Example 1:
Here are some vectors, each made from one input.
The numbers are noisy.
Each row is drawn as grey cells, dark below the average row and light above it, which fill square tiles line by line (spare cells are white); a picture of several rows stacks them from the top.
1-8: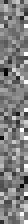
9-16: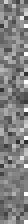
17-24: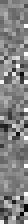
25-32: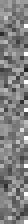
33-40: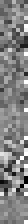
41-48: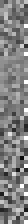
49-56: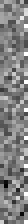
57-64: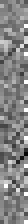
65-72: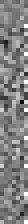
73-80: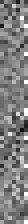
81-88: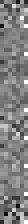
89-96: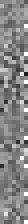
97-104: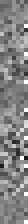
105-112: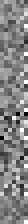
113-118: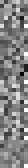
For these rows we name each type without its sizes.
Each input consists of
a point on a line.
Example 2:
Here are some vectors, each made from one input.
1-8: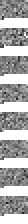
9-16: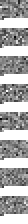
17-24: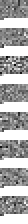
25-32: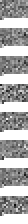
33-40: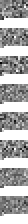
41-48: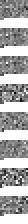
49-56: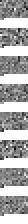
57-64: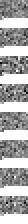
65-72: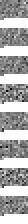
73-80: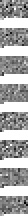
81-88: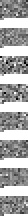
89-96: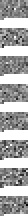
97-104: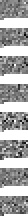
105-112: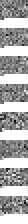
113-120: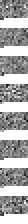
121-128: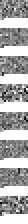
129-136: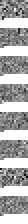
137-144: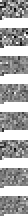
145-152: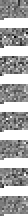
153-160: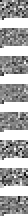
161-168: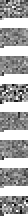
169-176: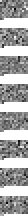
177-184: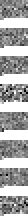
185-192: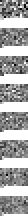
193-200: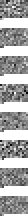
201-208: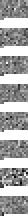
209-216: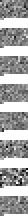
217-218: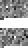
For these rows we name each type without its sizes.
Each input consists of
either a fixed value, or four true/false values.
